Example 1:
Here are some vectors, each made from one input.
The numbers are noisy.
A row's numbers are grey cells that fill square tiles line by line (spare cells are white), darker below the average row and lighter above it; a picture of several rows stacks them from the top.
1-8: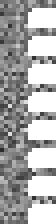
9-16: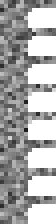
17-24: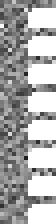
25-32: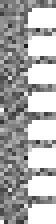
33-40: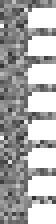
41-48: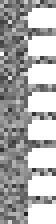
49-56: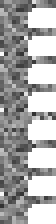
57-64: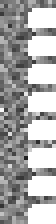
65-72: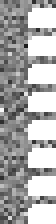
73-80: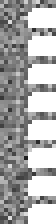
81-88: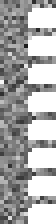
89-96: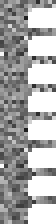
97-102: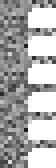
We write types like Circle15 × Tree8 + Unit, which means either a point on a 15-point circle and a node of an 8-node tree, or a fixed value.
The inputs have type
Label7.
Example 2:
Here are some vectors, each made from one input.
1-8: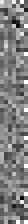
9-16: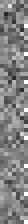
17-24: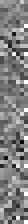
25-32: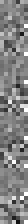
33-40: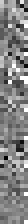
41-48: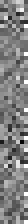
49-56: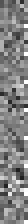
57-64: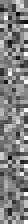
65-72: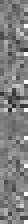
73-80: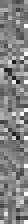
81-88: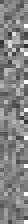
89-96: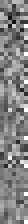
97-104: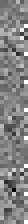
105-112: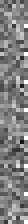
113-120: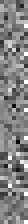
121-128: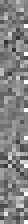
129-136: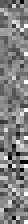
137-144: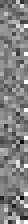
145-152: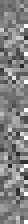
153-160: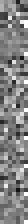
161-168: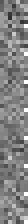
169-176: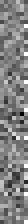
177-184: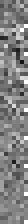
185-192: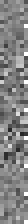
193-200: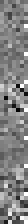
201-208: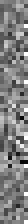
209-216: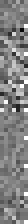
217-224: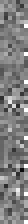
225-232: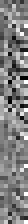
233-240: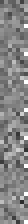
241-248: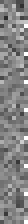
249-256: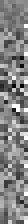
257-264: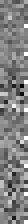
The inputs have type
Tree13.
